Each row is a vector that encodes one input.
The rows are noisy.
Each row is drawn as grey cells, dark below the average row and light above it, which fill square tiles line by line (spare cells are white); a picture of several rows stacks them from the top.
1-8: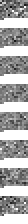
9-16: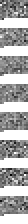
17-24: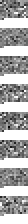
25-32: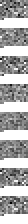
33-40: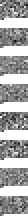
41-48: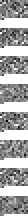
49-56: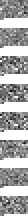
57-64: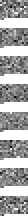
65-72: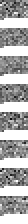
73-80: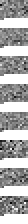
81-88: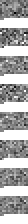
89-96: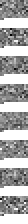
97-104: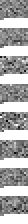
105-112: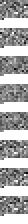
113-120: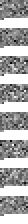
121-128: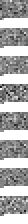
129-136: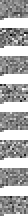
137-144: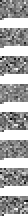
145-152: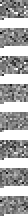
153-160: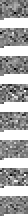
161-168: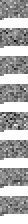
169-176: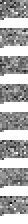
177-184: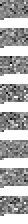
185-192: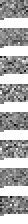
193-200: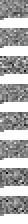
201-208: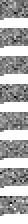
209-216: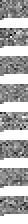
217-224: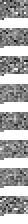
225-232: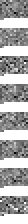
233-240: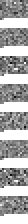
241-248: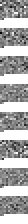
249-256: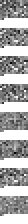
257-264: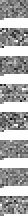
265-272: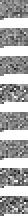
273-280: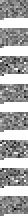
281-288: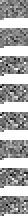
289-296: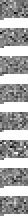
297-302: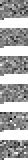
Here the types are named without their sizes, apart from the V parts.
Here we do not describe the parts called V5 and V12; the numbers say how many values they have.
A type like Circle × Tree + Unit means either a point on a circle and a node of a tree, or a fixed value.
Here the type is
(Bool × Bool × Bool × Bool × V5 + Tree) × Tree + V12 × V12.
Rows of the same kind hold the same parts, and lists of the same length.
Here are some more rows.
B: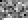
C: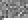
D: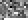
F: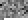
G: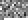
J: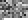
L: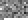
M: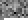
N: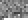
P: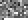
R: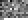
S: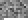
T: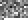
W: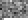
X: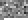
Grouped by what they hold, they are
B, G, J, R
C, F, L, M, N, S, W, X
D, P, T

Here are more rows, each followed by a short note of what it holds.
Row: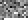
two values of V12
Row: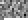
a node of each of two trees
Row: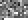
two values of V12
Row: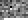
a node of each of two trees
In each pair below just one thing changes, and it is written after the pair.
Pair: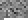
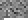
one of the four true/false values
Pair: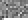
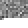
one of the four true/false values
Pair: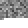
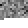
the node of the tree
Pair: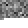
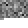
one of the four true/false values
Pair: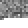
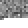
one of the four true/false values
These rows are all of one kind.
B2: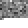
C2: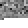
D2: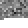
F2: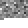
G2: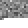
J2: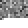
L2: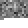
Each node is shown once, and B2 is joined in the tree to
G2 and J2.
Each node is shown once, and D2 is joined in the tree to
G2 and L2.
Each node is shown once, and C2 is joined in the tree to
F2.
